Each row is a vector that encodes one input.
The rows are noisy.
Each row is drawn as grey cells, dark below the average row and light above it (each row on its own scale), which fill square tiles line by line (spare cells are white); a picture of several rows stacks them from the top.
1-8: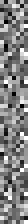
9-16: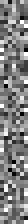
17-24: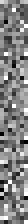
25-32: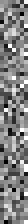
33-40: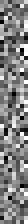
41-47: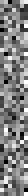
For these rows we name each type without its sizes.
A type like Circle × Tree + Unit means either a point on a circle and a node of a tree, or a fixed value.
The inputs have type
Circle.
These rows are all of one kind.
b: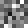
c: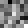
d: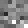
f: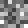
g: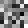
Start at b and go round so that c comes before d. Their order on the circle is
b, f, g, c, d.
